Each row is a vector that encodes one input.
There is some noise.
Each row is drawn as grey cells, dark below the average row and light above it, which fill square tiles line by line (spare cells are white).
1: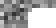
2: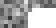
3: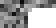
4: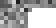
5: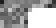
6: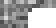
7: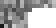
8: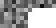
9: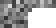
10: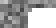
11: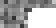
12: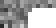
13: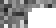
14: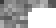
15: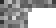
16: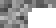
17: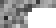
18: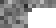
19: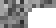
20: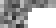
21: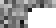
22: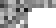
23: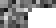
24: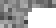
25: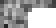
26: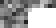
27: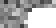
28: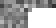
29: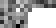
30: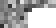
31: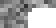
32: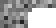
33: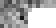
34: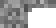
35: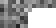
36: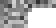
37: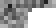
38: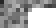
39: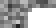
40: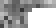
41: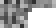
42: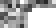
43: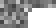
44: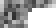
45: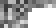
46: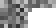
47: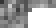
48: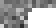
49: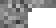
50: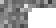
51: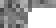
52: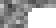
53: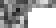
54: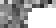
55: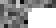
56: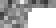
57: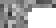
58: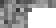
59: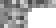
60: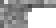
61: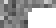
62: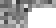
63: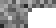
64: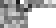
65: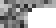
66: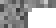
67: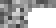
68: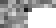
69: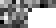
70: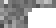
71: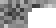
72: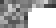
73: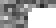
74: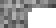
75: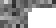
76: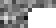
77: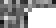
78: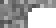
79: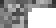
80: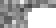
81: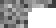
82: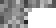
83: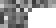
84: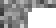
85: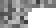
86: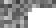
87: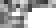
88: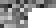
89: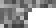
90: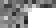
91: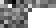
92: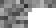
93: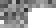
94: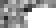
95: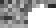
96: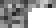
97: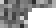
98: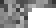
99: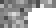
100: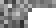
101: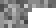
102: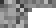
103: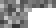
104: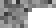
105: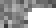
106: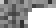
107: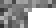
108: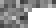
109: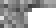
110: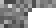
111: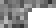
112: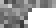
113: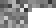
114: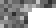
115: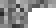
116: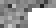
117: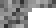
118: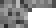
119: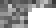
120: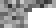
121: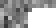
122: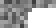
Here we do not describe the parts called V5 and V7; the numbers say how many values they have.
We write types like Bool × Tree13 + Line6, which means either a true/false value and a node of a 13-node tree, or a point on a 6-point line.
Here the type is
(Bool × V5 + V7) × Line4.
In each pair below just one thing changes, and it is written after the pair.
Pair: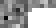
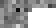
the value of V5
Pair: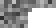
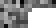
the place on the 4-point line
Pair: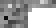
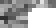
the true/false value
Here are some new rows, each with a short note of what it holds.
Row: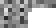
a point on a 4-point line, a true/false value and a value of V5
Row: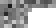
a point on a 4-point line and a value of V7
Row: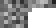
a point on a 4-point line, a true/false value and a value of V5
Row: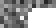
a point on a 4-point line, a true/false value and a value of V5
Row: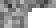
a point on a 4-point line and a value of V7
